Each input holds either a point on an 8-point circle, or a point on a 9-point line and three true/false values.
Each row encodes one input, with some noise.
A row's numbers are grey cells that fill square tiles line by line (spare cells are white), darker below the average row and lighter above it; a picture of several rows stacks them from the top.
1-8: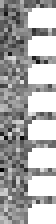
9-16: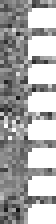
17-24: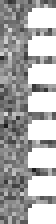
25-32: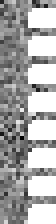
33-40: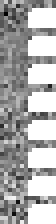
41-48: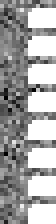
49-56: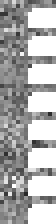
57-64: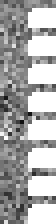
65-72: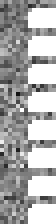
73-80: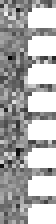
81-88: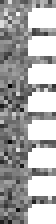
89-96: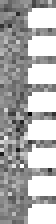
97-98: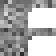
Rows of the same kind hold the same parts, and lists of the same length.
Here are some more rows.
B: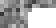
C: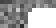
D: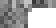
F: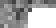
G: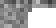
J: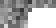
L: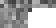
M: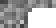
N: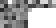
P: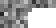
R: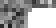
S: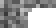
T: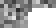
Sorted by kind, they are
B, D, N, P, R, S
C, F, G, J, L, M, T

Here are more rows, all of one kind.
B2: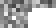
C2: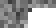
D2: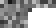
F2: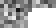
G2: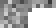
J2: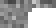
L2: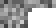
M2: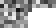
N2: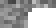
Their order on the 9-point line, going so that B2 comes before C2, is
N2, J2, F2, B2, M2, G2, D2, L2, C2.
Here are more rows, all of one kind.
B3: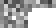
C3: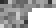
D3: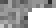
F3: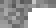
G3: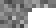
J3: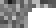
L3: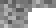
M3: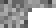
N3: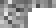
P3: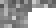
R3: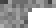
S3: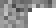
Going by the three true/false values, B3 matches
C3, L3, M3 and R3.
